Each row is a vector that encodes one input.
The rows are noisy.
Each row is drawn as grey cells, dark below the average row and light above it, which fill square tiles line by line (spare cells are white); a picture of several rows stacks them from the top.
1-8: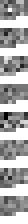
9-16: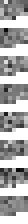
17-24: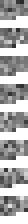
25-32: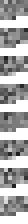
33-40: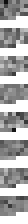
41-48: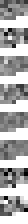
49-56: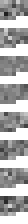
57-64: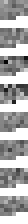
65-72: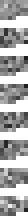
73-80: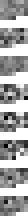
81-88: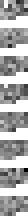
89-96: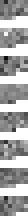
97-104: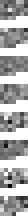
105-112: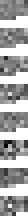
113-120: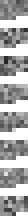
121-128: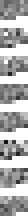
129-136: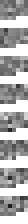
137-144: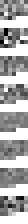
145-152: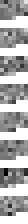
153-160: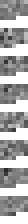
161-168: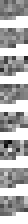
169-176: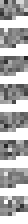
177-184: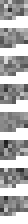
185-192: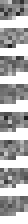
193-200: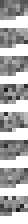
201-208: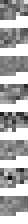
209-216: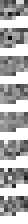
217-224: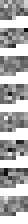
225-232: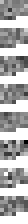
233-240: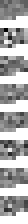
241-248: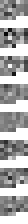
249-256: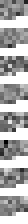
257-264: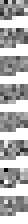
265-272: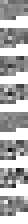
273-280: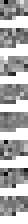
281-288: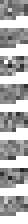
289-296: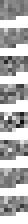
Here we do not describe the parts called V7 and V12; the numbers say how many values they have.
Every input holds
a value of V12, together with either a point on a 6-point line, or a point on each of three 9-point lines, or a value of V7.
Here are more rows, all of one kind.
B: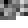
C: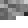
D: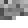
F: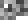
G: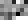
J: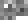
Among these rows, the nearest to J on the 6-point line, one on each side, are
B and G.
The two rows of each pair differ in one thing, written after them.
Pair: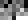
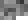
the value of V12
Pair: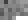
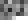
the value of V12
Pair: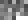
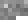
the value of V7
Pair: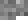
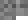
the value of V12
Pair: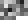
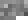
the value of V7
